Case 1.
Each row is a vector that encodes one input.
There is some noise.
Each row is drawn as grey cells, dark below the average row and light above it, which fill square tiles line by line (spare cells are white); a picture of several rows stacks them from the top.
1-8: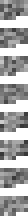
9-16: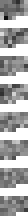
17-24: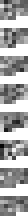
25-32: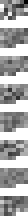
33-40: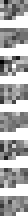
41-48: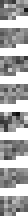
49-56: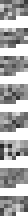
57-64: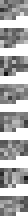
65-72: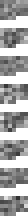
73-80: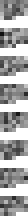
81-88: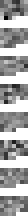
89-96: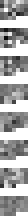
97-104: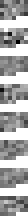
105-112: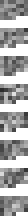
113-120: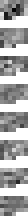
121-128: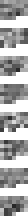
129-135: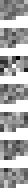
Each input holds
a point on each of two 11-point circles and a point on an 8-point line.
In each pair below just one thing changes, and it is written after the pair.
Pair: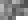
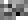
the place on the 8-point line
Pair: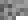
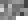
the place on the 8-point line
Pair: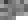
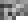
the place on the 8-point line
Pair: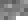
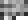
the place on the 8-point line
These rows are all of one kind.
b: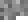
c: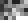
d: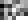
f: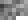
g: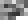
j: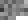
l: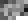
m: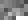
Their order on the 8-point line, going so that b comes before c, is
f, b, j, l, d, c, m, g.
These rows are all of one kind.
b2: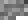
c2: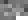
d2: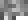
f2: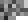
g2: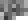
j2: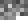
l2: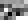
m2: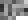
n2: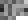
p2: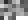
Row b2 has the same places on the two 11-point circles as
c2 and n2.
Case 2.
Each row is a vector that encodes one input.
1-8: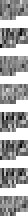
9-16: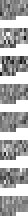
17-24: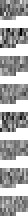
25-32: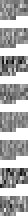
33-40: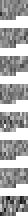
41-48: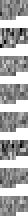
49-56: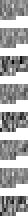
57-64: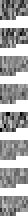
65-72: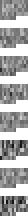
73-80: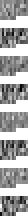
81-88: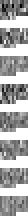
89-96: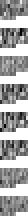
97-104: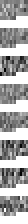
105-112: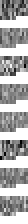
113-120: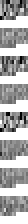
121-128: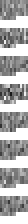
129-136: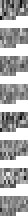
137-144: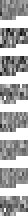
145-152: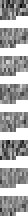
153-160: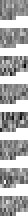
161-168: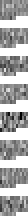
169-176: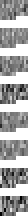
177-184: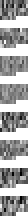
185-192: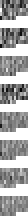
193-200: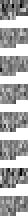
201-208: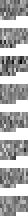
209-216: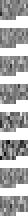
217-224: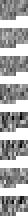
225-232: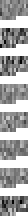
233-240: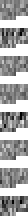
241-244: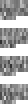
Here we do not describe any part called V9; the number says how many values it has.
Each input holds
either a point on each of two 16-point circles, or a value of V9.
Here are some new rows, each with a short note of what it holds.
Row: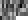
a value of V9
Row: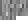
a point on each of two 16-point circles
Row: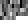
a value of V9
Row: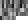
a value of V9
